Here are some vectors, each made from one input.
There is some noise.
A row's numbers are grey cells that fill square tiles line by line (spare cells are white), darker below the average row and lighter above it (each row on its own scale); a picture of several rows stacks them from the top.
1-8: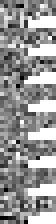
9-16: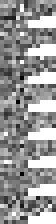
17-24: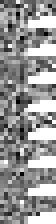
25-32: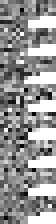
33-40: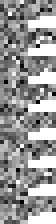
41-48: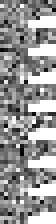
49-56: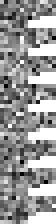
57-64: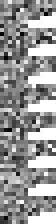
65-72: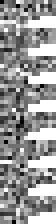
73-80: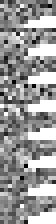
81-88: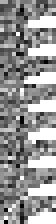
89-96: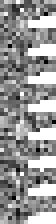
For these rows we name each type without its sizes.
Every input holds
a label, together with either a fixed value, or three true/false values.
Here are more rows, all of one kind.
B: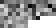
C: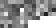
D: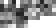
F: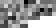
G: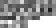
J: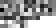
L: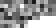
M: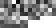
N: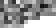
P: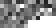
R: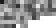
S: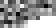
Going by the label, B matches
C, G and J.
